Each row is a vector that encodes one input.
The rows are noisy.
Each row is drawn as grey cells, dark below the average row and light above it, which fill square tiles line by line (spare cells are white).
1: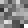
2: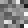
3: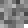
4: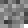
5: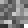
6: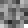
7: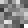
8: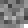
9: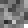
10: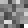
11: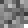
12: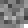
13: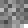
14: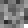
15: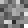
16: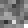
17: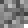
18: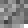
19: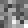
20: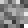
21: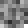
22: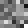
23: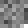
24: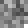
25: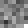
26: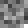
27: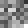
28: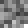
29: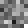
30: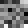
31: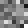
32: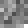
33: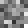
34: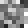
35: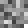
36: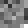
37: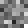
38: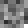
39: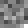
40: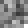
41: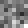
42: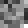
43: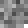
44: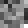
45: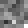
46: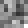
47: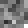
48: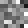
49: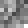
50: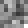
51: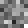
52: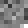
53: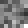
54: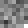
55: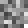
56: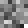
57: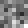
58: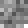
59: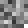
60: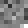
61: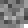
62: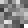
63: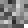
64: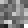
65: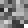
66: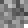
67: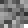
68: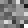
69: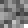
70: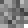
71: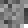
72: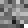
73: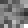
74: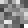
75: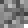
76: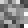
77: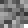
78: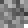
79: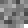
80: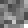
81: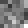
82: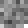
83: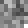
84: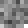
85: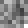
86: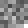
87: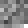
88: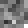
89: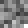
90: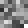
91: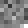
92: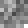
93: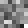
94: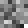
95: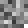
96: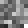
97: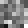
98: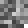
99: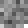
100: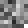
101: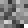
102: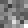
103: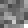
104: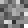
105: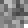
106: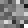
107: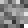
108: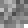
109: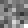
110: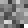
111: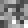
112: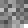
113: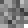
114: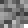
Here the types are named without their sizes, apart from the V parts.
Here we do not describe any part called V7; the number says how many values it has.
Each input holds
either a point on a line and a true/false value, or a value of V7.
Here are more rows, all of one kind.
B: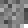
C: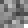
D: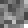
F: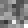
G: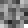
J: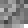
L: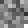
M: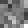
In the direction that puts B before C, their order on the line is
F, D, M, B, J, C, L, G.
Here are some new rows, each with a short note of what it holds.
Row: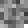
a point on a line and a true/false value
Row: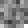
a point on a line and a true/false value
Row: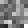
a value of V7
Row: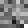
a value of V7
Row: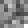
a point on a line and a true/false value
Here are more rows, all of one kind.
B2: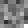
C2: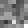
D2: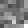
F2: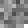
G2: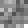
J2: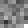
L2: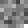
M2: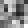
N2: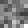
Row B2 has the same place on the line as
C2 and J2.
